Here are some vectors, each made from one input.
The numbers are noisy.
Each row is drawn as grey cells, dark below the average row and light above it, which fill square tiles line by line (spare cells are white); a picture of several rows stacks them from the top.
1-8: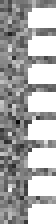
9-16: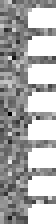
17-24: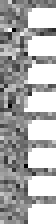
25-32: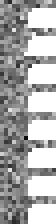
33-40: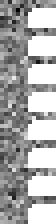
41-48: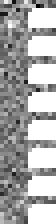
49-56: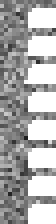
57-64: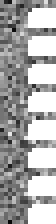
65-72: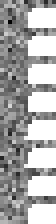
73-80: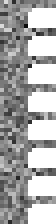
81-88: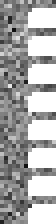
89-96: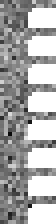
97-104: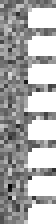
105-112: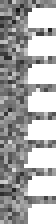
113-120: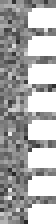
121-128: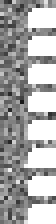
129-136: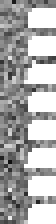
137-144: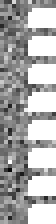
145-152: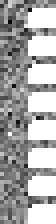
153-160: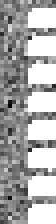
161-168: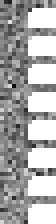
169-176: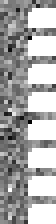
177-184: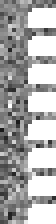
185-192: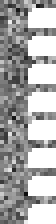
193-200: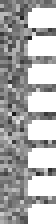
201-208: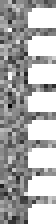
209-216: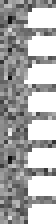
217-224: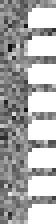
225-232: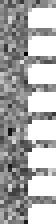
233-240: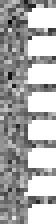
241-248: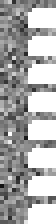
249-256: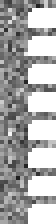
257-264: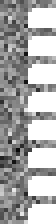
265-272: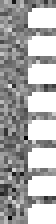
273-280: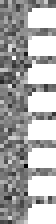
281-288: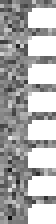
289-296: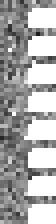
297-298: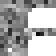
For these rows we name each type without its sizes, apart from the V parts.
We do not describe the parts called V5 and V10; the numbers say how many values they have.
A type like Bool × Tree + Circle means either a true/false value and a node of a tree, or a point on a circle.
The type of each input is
(Circle + V10) × (Tree + V5).
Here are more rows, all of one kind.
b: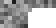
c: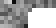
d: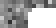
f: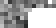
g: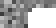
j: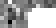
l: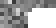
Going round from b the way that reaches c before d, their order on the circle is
b, c, d, j, f, g, l.
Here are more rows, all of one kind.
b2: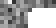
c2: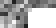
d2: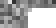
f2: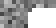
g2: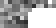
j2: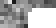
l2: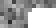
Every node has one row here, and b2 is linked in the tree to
f2 and j2.
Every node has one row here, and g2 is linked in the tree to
c2.
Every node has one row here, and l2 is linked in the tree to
d2 and f2.
